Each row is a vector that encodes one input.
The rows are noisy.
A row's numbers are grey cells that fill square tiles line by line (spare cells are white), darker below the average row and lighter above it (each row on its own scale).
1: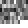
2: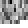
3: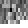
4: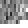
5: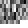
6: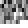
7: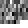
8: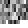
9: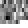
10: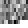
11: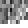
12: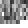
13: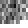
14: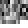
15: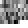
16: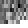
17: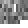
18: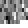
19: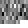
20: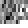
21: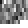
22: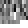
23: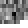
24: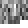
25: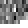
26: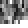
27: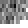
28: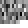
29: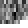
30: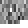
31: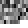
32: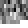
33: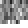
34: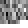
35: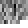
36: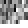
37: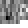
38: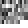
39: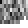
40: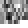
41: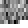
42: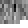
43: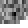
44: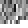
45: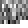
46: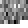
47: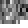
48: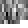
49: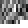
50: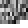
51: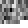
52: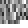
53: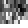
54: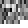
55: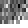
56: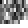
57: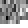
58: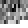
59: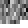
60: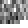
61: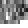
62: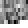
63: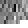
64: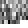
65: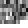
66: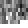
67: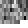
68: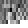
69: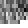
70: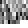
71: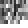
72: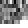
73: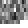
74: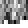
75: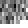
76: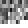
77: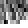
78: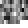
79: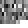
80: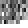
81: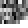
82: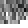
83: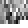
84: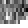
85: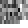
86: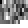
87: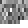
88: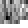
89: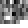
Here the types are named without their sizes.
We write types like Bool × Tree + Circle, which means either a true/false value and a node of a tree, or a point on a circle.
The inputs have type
(Label + Line) × Line.
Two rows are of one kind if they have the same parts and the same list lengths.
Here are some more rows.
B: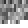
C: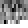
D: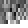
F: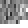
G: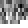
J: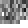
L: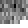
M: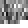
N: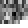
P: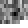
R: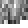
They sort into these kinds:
B, C, D, F, G, J, L
M, N, P, R

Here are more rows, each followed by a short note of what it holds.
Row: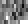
a label and a point on a line
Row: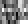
a label and a point on a line
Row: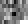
a label and a point on a line
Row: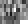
a label and a point on a line
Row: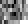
a label and a point on a line
